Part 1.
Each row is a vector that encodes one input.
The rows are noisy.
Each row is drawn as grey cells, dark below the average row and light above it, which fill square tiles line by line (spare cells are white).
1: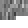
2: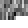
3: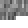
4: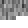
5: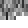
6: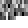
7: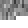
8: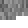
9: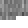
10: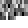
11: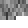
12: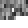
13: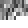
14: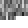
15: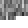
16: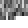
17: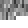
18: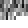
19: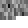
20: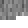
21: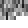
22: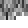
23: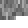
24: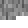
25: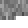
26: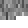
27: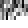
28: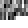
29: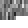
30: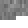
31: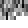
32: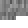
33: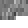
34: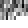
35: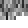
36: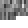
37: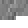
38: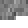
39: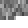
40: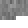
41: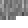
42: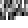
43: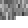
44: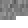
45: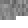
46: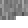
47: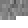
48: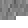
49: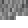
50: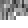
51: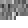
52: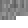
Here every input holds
a list of up to two points on a 5-point line.
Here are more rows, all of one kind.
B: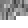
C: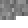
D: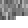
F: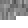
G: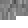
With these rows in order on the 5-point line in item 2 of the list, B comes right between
D and F.
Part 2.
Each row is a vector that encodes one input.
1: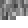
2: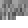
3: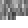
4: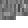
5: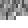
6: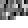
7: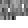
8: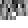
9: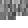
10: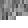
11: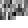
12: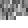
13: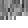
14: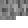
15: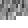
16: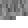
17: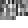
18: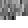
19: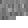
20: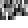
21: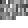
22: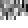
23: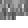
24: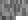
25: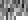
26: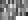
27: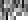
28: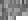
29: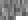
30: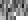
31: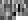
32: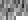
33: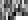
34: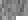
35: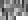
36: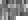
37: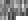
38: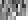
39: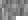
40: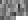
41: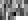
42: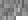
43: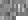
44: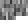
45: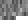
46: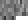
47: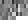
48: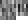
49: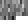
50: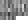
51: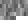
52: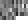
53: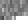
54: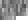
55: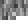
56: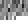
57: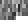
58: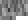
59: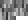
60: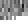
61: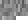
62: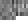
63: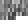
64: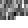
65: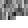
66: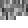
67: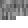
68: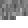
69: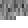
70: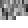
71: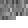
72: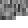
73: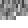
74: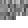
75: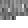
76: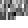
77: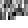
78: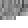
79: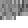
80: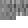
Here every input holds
a list of up to two points on an 8-point line.
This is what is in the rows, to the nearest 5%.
All of them are lists of up to two points on an 8-point line: about 5% are empty, 35% hold one and 60% two.
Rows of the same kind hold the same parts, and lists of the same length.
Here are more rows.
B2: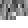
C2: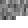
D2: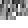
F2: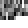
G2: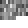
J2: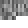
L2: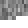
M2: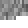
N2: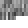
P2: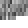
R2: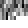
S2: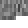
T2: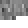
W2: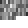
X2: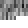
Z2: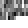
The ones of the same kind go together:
B2, C2, F2, R2, S2, X2
D2, J2, L2, M2, N2, P2, T2, Z2
G2, W2

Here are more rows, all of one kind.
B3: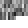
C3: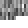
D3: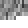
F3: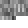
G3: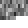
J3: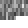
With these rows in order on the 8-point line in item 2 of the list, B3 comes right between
C3 and G3.
